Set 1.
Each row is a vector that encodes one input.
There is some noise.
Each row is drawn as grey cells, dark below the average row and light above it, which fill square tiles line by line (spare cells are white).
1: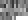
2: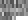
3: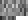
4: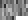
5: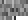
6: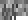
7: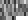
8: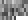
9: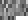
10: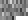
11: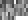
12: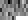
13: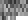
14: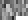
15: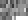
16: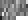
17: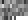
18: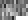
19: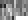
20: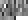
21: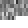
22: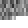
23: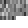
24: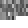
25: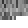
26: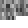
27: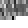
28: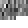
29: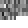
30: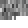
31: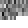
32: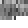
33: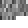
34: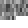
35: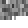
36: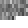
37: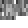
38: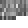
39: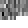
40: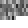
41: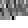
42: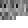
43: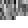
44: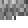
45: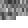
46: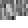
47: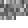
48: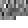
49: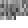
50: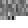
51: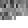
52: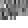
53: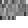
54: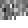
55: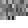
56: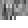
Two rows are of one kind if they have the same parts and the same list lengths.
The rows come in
2 kinds.
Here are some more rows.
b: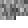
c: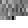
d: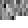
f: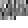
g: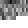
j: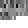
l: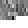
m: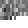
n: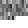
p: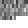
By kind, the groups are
b, c, d, j, l, m, n, p
f, g

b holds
a point on a 6-point circle and three true/false values.
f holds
a point on a 6-point circle.
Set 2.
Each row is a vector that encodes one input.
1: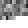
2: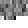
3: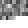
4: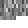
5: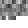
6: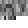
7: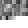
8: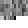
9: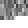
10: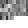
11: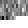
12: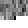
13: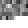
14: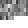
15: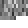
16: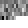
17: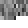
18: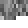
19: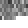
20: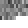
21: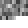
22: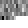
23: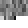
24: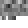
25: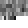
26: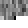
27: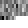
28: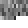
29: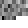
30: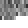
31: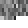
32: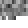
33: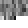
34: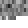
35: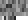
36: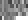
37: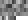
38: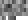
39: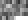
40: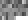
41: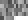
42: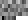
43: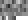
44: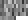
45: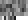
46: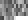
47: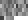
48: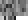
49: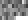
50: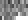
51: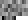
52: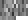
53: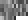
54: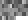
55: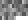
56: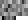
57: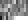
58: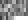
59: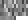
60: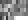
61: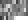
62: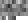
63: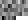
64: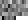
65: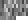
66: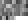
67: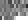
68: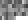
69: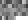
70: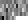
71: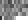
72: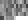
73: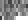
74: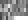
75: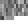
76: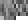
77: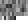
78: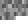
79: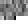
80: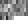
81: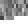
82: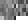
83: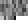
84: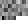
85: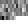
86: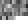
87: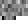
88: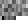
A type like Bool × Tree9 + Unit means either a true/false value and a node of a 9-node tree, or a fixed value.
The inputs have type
Bool × Line6.
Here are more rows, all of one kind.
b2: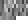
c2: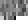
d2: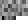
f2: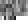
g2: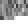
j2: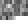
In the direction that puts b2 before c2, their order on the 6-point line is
b2, j2, c2, f2, g2, d2.
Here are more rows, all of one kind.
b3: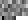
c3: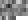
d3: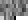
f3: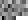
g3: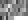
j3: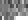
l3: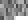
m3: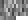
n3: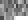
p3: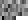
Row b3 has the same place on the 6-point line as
f3 and p3.
